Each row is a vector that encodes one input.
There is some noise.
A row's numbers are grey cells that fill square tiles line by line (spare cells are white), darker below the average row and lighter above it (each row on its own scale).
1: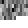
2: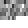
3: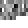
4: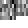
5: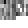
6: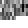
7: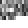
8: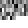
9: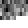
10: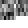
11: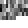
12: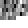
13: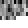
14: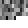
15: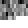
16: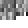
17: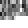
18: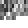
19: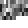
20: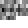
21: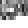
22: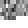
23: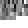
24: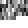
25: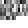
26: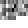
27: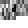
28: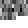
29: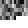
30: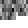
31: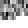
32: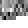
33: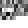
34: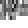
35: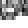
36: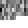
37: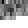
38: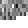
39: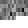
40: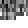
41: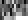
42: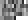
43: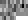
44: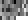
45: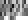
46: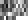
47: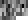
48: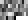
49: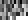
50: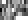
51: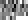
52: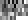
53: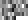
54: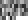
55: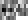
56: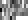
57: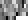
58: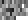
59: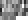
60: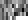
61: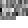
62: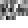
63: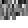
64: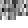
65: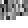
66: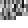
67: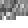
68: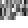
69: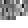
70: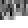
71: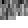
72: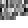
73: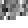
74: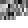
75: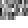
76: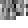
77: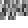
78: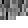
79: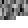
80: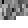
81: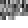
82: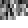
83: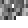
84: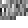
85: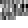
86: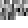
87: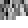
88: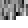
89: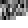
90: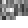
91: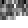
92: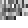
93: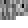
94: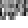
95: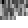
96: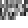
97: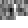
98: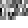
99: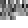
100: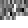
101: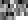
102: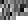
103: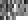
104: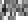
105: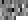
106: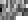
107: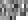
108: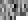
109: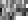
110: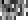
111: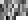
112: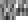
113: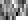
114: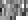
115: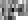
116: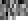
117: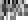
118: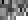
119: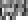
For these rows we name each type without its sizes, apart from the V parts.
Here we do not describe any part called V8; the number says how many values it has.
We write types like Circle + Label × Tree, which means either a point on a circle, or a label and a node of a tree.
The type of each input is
List(Line) × V8.
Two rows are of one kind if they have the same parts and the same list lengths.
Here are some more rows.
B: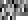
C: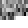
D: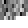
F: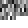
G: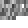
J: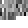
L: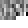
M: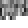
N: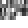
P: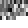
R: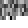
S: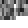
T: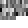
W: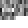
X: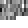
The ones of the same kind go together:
B, C, F, J, M, N, R, T, W, X
D, G, L
P, S

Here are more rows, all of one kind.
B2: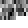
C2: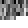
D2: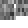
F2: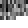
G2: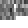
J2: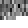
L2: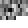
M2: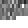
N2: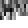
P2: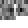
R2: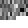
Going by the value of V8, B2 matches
D2, G2 and P2.
